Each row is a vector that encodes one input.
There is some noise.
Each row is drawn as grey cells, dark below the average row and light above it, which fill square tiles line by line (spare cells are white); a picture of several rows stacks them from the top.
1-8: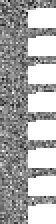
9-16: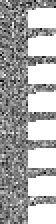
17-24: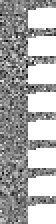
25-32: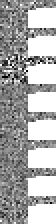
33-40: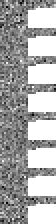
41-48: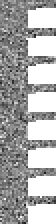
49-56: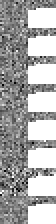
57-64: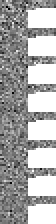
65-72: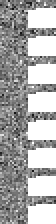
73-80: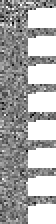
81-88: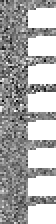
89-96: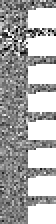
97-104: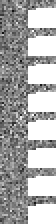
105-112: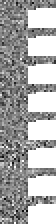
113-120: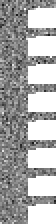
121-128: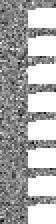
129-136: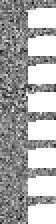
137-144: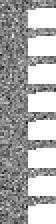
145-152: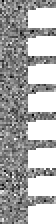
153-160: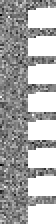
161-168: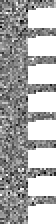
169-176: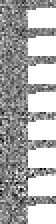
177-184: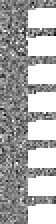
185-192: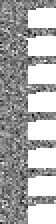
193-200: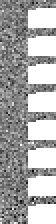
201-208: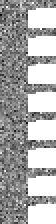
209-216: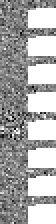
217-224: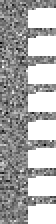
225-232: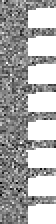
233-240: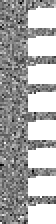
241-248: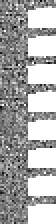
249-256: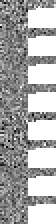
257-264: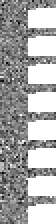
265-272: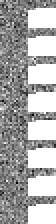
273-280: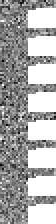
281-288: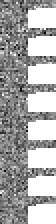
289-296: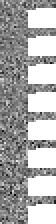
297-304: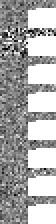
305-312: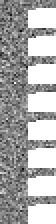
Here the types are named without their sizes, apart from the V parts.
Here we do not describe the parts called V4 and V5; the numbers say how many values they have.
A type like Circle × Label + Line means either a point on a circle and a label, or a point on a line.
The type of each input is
Bool × Bool × Bool × Bool × Bool × Circle × Circle × Circle × Circle × V4 × V5 + Unit.
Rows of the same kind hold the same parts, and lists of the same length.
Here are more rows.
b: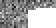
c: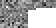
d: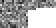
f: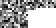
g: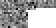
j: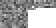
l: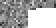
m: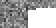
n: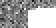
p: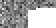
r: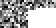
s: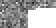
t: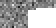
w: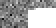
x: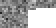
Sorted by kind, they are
b, c, d, g, j, l, m, n, p, s, t, w, x
f, r

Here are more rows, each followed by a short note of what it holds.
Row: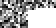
a fixed value
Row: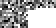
a fixed value
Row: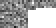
a point on each of four circles, five true/false values, a value of V4 and a value of V5
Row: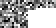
a fixed value
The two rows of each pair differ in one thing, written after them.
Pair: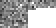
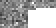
the value of V5
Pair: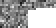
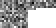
the value of V4
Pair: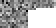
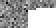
the value of V5
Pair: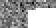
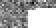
the value of V5
